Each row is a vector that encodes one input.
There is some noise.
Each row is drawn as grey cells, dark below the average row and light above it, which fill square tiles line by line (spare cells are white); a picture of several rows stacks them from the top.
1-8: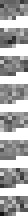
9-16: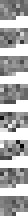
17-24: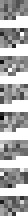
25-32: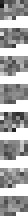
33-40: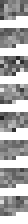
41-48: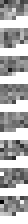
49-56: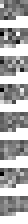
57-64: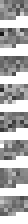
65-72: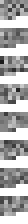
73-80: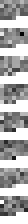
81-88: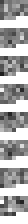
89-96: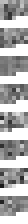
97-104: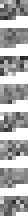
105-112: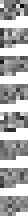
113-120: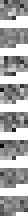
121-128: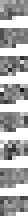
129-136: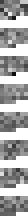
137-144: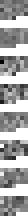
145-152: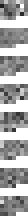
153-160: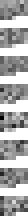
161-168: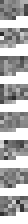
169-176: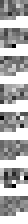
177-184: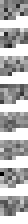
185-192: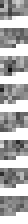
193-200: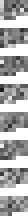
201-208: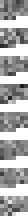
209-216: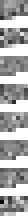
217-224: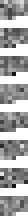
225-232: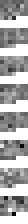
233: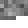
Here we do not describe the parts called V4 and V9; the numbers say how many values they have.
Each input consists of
a value of V9, together with either a point on a 5-point line and a value of V4, or a point on a 10-point line.
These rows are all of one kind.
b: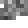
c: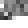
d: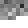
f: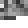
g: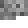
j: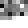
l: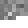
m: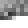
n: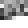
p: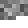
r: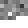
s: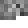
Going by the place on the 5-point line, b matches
l, m and s.
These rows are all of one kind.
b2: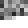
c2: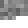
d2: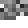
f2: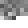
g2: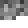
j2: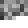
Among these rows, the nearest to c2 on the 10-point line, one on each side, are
g2 and j2.
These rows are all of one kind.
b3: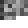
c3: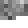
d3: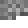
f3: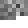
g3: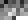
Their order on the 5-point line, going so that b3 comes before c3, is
d3, f3, b3, c3, g3.
